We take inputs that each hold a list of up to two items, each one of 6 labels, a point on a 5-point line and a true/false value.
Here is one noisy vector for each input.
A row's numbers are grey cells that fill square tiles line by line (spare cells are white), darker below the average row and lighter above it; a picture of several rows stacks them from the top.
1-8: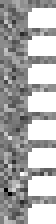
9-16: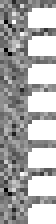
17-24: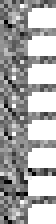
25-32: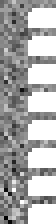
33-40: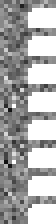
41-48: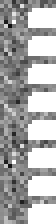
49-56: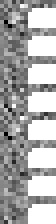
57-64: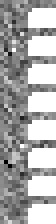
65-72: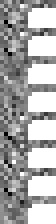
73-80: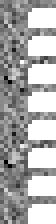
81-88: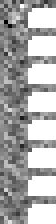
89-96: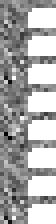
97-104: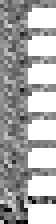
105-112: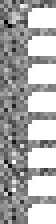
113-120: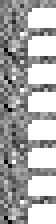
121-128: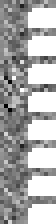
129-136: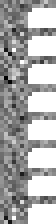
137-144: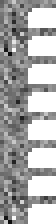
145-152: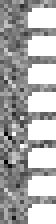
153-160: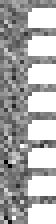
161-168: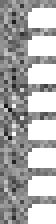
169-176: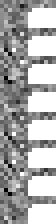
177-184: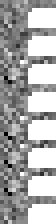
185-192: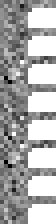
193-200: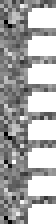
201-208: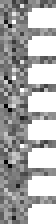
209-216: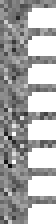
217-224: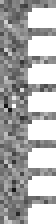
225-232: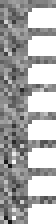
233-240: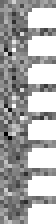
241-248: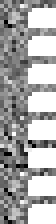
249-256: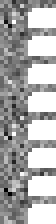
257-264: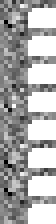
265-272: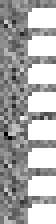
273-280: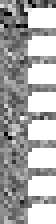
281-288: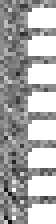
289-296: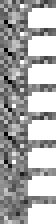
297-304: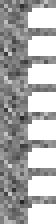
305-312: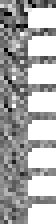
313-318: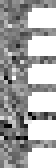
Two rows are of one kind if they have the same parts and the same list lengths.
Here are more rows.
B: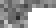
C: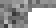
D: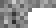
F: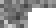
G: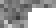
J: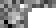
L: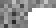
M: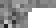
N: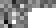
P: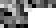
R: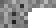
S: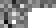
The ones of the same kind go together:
B, C, D, F, G, L, M, R
J, N, S
P

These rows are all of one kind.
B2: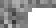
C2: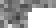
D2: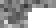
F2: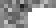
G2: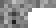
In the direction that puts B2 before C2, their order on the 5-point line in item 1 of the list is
D2, F2, B2, G2, C2.
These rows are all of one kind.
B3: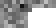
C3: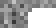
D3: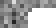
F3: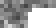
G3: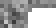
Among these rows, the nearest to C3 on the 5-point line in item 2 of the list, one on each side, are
D3 and F3.
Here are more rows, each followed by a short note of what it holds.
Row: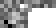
a list of one item
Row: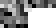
the empty list
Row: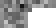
a list of two items
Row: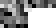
the empty list
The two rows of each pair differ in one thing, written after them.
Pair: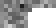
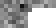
the label in item 1 of the list
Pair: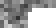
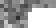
the place on the 5-point line in item 1 of the list
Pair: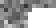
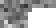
the place on the 5-point line in item 2 of the list
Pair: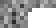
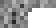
the label in item 2 of the list
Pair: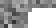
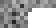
the true/false value in item 2 of the list
